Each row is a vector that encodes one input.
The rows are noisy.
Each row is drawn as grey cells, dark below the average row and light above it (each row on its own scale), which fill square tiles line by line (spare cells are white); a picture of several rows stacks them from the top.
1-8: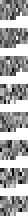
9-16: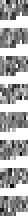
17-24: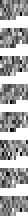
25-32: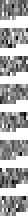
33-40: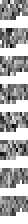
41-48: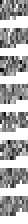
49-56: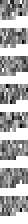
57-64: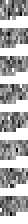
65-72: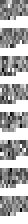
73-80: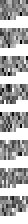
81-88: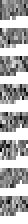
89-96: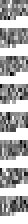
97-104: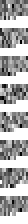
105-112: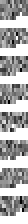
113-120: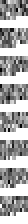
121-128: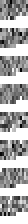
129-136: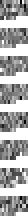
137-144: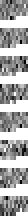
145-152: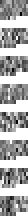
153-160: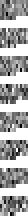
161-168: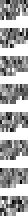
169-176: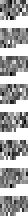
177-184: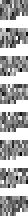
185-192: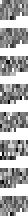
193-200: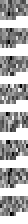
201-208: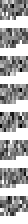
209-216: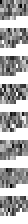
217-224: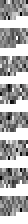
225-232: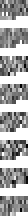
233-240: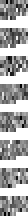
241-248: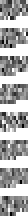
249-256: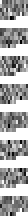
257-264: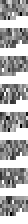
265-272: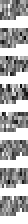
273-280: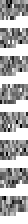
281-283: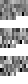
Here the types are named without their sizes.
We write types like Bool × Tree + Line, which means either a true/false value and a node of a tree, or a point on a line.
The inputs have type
(Bool × Bool × Bool + Line) × Line.
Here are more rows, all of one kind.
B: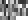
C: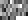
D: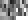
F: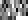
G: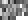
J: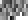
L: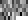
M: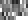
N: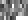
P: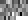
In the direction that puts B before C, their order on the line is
D, F, N, J, B, C, M, G, L, P.
